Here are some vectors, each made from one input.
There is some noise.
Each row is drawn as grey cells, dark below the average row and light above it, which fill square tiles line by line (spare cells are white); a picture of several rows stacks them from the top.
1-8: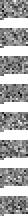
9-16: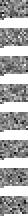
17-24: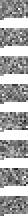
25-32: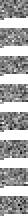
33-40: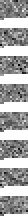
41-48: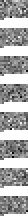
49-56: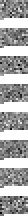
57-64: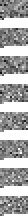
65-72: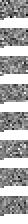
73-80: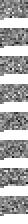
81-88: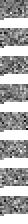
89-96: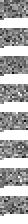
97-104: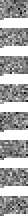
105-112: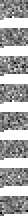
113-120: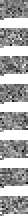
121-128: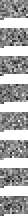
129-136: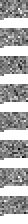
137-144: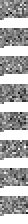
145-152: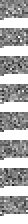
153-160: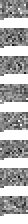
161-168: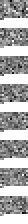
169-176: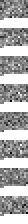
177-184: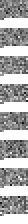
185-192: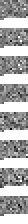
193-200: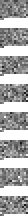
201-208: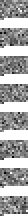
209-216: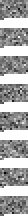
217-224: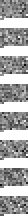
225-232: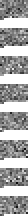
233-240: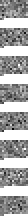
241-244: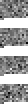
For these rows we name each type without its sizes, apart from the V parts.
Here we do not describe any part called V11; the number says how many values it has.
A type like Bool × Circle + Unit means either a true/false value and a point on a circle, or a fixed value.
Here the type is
Bool × Bool × Bool × ((Circle + Unit) × V11 + Line).
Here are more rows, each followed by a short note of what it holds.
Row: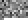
a point on a line and three true/false values
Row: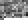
three true/false values and a value of V11
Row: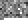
a point on a circle, three true/false values and a value of V11
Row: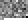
a point on a line and three true/false values
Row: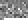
a point on a circle, three true/false values and a value of V11
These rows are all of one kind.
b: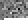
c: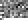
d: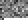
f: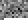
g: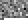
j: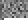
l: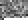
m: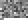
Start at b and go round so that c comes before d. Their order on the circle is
b, c, d, g, m, j, f, l.
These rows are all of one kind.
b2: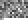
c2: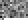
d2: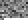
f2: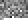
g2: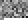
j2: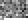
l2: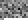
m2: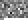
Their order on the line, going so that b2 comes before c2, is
m2, l2, b2, f2, d2, g2, c2, j2.
